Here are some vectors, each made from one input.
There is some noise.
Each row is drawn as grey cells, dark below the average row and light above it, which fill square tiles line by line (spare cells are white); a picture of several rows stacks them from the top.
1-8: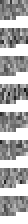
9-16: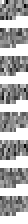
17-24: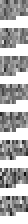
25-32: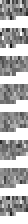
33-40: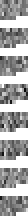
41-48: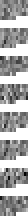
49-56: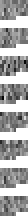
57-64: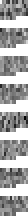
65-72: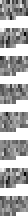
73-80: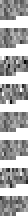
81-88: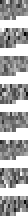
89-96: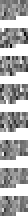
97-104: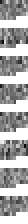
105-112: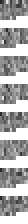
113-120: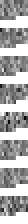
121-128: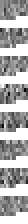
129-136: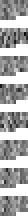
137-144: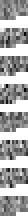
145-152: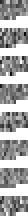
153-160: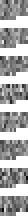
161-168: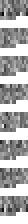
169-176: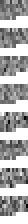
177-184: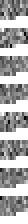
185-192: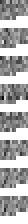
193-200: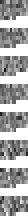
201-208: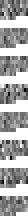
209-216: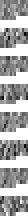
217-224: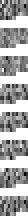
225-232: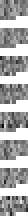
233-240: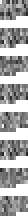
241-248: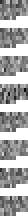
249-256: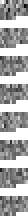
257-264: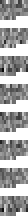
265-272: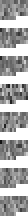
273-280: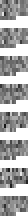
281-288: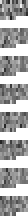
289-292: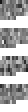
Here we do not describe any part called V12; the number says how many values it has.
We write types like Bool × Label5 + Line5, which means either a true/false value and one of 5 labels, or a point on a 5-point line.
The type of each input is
Bool × (Label11 × Line11 × V12 + Line7).
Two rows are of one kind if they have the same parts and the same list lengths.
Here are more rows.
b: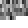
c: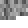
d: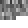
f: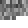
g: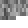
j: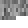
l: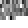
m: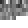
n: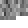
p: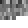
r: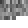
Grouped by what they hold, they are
b, l
c, d, f, g, j, m, n, p, r

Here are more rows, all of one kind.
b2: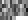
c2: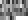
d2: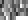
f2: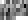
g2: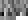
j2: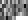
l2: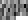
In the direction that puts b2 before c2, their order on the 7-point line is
b2, j2, l2, f2, g2, c2, d2.
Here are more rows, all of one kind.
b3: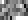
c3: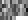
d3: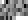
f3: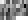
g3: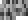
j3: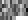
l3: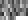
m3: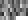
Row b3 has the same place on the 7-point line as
c3 and j3.
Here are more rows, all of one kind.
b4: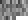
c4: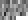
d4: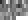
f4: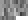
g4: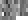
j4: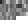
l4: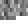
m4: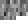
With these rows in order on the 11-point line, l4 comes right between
b4 and g4.
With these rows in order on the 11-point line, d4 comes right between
f4 and j4.
